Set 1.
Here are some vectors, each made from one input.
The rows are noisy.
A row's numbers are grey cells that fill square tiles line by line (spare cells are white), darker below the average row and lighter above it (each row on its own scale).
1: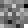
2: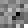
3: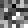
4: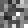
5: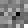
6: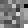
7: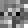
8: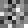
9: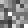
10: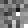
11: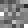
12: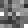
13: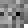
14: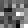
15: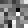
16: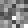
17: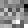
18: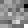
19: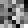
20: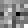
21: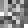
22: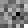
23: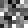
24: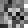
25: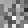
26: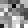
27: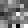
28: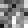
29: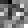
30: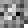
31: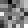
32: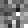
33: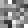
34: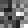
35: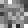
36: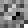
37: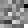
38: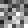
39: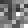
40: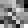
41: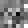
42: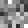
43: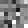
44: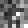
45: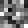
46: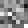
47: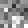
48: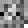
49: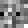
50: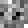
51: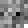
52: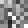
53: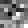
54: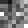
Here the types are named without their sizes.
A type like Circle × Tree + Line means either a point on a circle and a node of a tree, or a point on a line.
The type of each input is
Bool × Bool × Bool + Line.
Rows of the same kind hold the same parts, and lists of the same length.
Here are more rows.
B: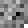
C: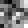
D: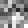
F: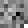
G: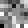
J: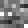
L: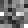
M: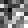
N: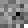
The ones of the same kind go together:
B, F, N
C, D, G, J, L, M

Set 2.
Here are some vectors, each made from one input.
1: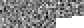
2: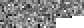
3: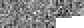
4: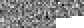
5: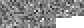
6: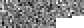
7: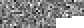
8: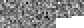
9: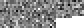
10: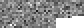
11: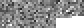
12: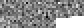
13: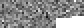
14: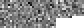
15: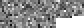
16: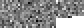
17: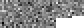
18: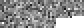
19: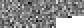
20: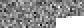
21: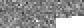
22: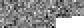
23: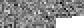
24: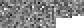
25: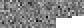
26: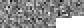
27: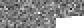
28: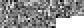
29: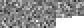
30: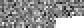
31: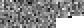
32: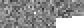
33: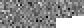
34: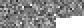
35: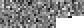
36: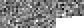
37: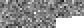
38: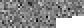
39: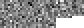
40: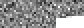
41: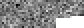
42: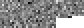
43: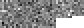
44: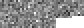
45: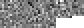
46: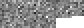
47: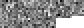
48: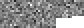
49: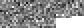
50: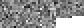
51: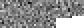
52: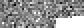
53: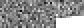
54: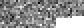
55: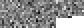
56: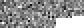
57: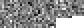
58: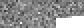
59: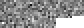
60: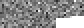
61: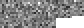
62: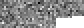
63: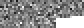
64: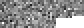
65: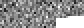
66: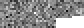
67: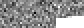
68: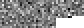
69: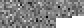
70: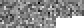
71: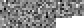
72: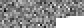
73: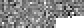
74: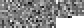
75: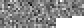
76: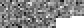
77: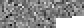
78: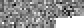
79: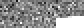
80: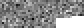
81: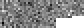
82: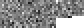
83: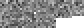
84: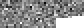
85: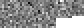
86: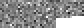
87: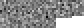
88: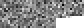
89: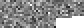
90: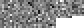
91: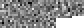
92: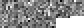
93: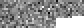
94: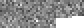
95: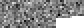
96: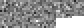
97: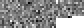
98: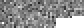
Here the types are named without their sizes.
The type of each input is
(Circle + Unit) × Label.
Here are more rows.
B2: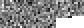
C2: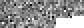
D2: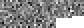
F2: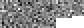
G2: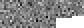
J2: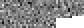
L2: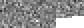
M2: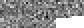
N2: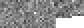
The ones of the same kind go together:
B2, D2, F2, G2, J2
C2, L2, M2, N2

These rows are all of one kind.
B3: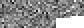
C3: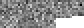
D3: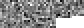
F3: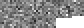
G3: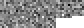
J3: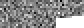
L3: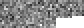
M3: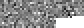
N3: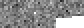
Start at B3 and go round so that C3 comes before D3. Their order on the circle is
B3, C3, G3, J3, L3, M3, N3, D3, F3.
